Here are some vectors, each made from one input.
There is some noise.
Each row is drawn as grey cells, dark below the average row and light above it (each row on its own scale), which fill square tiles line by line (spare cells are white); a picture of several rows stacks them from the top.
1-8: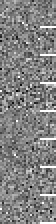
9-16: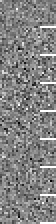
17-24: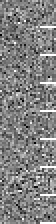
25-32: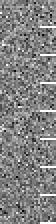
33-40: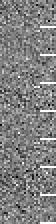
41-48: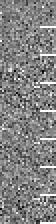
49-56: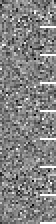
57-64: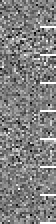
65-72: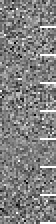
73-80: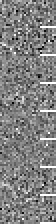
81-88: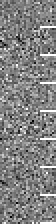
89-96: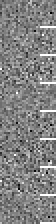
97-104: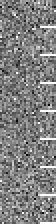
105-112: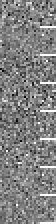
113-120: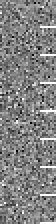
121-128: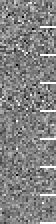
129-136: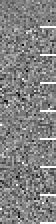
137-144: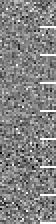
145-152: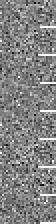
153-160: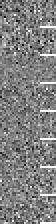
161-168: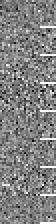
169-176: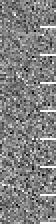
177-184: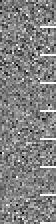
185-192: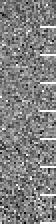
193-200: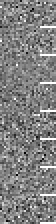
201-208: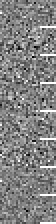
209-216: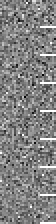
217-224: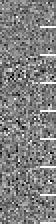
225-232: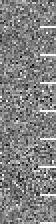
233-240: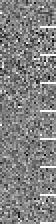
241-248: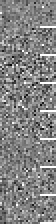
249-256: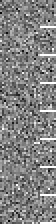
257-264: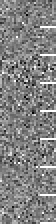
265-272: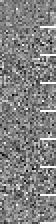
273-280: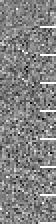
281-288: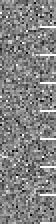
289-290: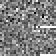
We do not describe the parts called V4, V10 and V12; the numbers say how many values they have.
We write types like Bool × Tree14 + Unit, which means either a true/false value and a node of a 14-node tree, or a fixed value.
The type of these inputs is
Circle11 × V12 + Line9 × (Tree11 + V4) + V10.
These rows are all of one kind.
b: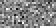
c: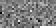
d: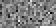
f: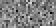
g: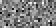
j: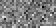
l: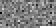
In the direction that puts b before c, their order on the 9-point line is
d, f, j, b, l, g, c.
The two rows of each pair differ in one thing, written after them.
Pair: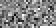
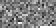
the value of V12
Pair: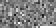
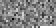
the value of V12
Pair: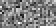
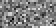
the place on the 11-point circle
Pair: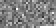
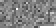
the place on the 11-point circle
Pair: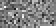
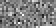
the value of V12
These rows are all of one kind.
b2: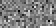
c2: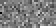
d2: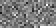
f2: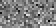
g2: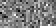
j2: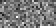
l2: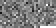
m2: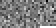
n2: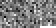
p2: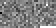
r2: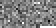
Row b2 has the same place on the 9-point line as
f2 and m2.
